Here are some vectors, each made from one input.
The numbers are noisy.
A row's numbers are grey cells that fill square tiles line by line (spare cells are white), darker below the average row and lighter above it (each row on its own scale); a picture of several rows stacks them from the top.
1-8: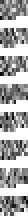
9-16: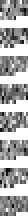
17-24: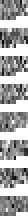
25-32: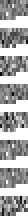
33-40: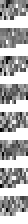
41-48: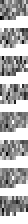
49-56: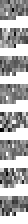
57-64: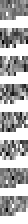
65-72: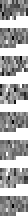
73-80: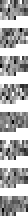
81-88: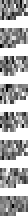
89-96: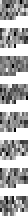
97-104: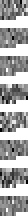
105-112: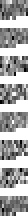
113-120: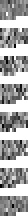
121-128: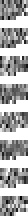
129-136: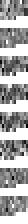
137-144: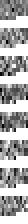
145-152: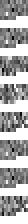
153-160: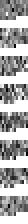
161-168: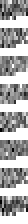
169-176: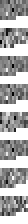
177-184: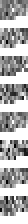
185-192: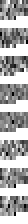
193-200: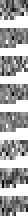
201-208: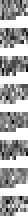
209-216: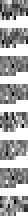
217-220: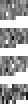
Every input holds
a point on a 6-point circle and a true/false value.
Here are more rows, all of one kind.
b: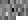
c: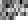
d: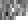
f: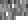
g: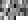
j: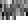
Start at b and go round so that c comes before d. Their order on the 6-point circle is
b, f, c, d, g, j.
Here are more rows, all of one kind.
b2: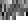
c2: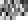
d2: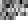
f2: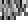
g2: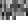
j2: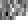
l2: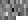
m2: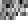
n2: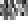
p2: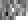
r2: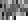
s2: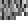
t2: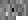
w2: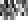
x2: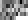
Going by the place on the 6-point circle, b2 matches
g2, n2, r2 and w2.
